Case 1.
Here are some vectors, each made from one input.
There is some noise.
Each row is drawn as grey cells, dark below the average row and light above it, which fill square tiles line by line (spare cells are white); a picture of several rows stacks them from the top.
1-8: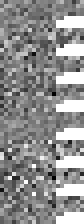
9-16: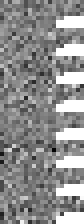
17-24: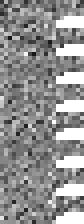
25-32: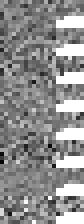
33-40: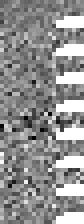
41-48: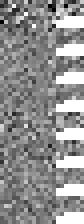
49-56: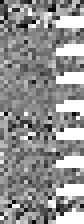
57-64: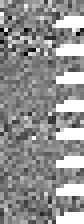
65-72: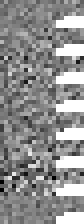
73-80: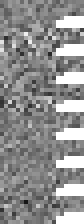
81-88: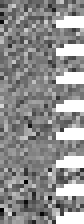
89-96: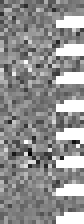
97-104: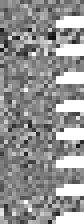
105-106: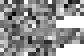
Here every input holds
either a point on a 9-point circle and one of 6 labels, or a fixed value, or a node of a 10-node tree.
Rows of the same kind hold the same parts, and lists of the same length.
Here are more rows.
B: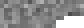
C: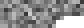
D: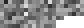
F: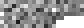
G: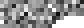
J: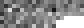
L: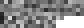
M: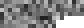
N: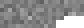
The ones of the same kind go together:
B, C, D, F, M
G, J, N
L

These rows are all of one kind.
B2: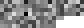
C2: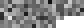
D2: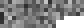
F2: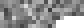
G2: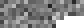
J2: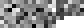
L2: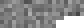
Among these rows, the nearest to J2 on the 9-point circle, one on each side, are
F2 and G2.
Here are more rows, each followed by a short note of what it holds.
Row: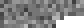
a point on a 9-point circle and one of 6 labels
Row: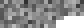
a node of a 10-node tree
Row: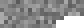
a node of a 10-node tree
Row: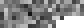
a node of a 10-node tree
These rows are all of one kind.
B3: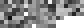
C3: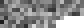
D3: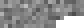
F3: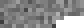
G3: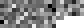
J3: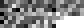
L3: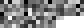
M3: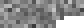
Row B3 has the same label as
F3 and J3.
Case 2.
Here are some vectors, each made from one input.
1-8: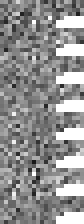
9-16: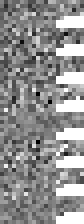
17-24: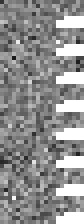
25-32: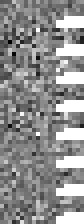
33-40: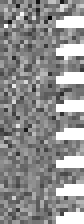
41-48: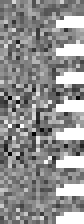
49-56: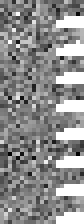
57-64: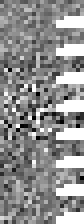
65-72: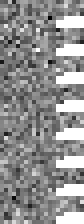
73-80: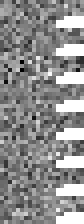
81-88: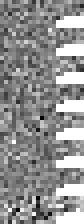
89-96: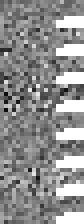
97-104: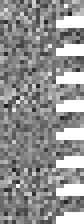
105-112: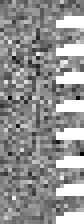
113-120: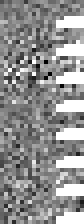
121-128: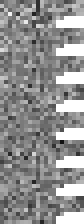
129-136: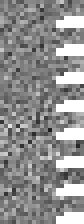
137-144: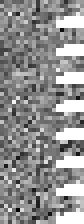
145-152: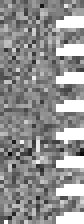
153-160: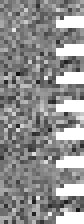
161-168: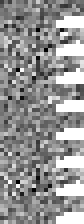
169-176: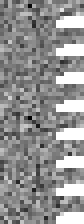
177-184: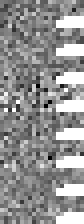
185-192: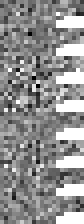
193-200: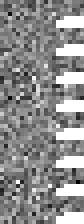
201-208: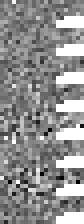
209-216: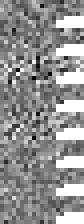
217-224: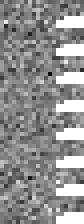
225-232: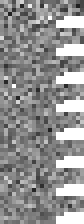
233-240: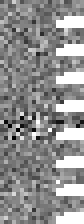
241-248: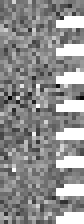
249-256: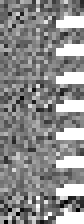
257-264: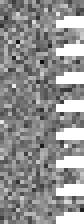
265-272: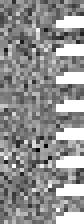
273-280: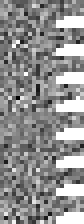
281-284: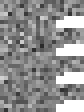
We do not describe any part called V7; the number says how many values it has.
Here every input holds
either two labels (each one of 9), or a value of V7.
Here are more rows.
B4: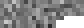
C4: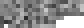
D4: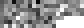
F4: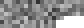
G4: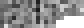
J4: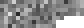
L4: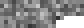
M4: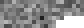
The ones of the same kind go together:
B4, J4, M4
C4, D4, F4, G4, L4

